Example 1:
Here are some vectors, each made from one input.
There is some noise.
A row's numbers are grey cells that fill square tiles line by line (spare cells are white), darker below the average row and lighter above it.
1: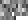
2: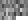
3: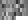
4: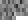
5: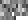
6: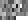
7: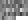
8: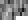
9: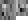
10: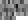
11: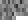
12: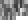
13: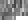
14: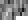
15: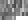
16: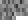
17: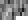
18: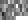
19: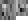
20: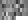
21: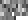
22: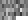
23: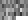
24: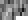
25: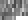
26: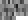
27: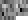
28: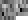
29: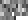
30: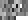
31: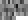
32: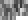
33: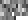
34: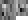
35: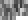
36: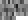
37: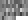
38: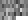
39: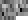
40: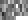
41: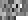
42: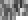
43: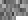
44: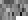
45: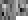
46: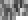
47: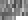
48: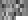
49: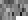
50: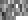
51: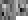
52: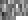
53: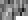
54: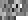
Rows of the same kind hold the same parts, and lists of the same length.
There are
2 kinds of row.
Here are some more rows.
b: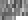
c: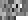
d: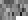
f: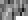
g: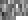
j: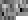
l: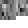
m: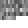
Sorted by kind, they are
b, d, f, g, j, l, m
c

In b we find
a node of an 8-node tree and a true/false value.
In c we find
a true/false value.
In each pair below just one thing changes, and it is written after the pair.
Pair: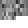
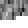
the true/false value
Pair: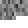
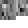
the node of the tree
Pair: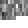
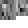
the true/false value
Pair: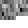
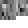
the node of the tree
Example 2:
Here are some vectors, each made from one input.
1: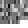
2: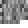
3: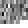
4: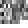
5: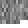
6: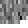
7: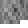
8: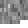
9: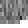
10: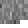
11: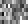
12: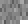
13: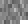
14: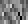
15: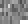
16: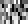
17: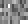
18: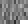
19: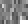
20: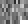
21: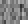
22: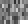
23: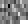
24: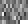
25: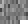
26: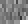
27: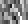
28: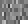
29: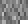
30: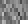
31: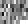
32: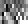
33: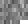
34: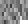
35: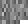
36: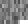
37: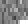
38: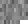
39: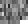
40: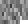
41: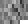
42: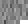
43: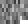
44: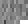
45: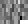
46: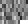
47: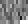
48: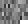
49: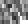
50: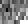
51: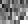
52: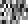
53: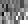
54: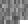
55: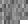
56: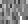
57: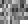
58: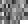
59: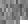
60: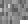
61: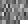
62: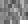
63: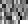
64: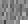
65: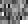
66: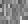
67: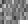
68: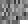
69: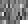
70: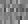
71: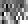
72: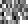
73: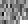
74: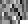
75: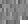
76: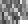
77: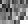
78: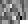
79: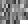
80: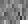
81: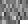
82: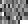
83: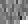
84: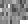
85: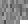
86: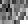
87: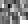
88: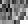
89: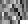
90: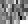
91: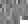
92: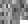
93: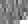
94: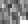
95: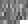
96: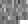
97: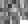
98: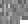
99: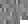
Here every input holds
either a fixed value, or one of 7 labels and a true/false value.
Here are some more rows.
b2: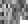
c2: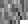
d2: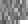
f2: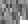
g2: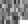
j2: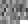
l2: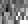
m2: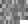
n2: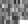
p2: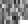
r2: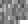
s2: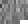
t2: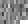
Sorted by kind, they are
b2, c2, d2, f2, g2, j2, m2, n2, p2, r2, s2, t2
l2

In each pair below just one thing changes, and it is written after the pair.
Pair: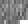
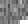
the true/false value
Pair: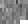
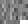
the true/false value
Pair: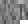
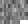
the label
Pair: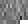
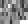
the label
